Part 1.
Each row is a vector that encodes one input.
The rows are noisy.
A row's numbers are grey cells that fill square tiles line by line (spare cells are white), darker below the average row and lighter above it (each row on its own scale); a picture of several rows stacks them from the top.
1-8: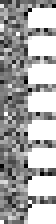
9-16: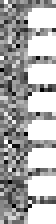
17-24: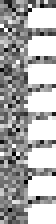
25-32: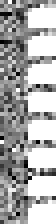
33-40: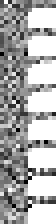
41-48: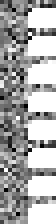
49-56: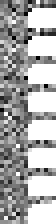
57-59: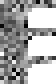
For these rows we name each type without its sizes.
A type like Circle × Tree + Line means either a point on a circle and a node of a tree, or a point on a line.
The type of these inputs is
Line.
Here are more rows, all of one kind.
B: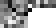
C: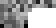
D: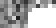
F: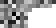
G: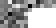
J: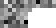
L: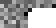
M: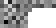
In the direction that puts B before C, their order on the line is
B, L, M, J, C, G, F, D.
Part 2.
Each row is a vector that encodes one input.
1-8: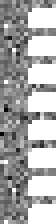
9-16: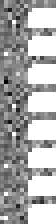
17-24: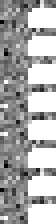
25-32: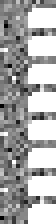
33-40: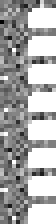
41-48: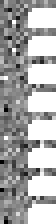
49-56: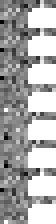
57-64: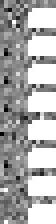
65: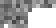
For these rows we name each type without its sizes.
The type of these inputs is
Label.
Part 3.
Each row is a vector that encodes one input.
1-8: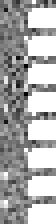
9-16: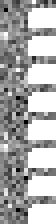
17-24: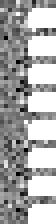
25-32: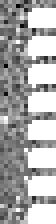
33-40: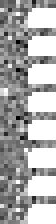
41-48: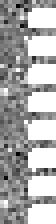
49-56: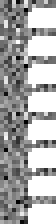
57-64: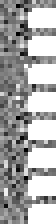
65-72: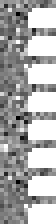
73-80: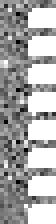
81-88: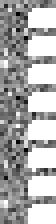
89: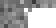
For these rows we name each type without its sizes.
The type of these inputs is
Label.
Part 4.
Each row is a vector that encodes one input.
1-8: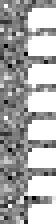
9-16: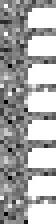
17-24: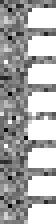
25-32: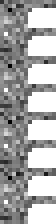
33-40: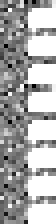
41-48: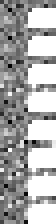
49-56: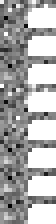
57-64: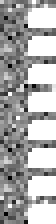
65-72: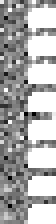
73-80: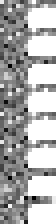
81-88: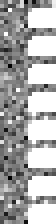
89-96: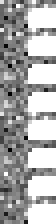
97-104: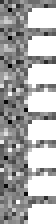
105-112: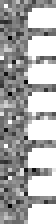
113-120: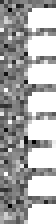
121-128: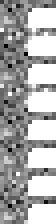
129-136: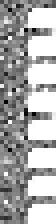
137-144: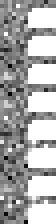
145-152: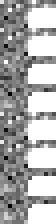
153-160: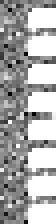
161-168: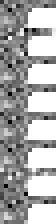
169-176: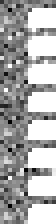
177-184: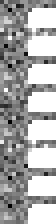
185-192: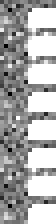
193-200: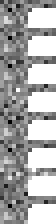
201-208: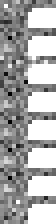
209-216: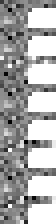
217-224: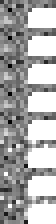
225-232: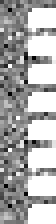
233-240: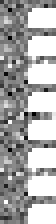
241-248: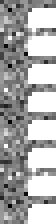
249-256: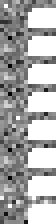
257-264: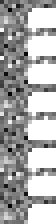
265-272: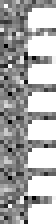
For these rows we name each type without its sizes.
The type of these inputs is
Label.
